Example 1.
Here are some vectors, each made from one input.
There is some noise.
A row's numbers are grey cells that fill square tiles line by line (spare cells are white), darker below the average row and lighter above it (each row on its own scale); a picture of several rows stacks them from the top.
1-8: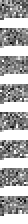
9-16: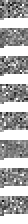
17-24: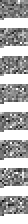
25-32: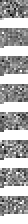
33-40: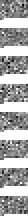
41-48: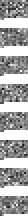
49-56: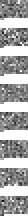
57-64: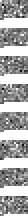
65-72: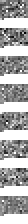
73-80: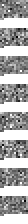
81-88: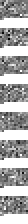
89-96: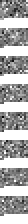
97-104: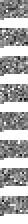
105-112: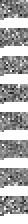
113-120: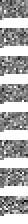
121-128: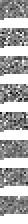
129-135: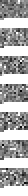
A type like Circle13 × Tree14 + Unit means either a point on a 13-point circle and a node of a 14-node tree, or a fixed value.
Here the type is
Bool × Line6 + Line8.
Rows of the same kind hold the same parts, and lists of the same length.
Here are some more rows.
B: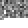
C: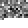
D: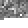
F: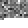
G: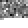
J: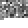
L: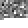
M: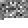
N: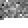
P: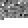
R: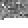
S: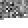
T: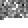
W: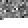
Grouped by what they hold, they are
B, C, F, G, J, P, R, W
D, L, M, N, S, T

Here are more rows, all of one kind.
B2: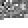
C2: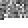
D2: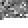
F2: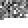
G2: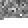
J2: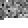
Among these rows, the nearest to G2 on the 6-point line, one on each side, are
D2 and J2.
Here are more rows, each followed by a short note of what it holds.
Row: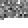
a point on an 8-point line
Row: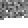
a point on a 6-point line and a true/false value
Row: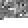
a point on a 6-point line and a true/false value
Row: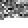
a point on an 8-point line
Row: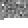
a point on an 8-point line
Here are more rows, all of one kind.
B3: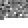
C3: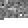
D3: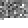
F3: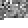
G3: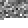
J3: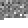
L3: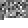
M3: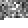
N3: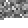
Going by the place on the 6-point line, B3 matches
G3 and L3.
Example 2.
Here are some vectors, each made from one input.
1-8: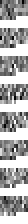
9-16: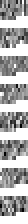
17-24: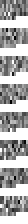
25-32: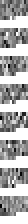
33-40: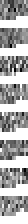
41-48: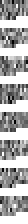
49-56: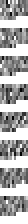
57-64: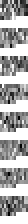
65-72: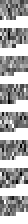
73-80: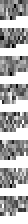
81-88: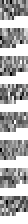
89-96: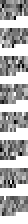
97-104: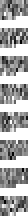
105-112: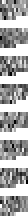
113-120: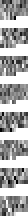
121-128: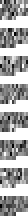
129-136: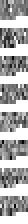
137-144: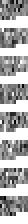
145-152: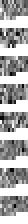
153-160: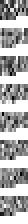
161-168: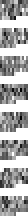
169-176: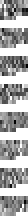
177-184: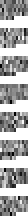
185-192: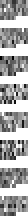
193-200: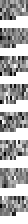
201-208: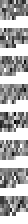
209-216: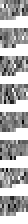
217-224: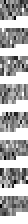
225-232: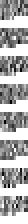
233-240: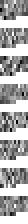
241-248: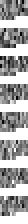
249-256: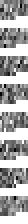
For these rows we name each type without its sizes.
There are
2 kinds of row.
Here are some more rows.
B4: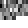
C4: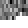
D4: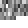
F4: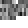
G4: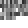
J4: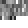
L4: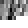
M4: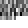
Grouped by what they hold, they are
B4, C4, D4, F4, G4, J4, L4
M4

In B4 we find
two labels and three true/false values.
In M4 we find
a fixed value.
